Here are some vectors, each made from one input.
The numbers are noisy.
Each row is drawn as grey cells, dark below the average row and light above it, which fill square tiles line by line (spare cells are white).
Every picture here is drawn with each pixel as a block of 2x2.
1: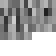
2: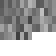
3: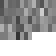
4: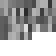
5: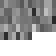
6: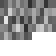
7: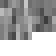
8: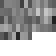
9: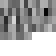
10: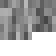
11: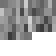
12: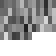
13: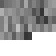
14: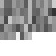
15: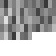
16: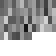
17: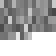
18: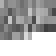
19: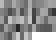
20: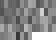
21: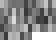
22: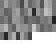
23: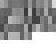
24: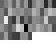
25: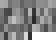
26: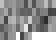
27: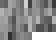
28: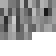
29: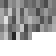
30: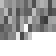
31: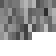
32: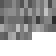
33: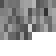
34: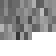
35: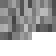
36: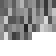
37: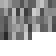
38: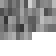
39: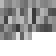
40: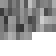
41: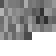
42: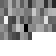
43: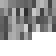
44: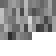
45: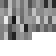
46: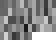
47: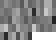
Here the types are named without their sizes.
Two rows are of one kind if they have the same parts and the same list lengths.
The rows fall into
2 kinds.
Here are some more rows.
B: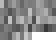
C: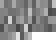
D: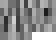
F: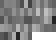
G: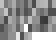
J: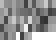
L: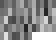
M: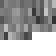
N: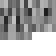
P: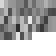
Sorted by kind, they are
B, C, F, G, J, M, P
D, L, N

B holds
a point on a line and three true/false values.
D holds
a point on a line.
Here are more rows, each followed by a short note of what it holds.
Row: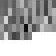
a point on a line
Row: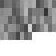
a point on a line
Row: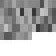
a point on a line and three true/false values
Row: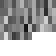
a point on a line
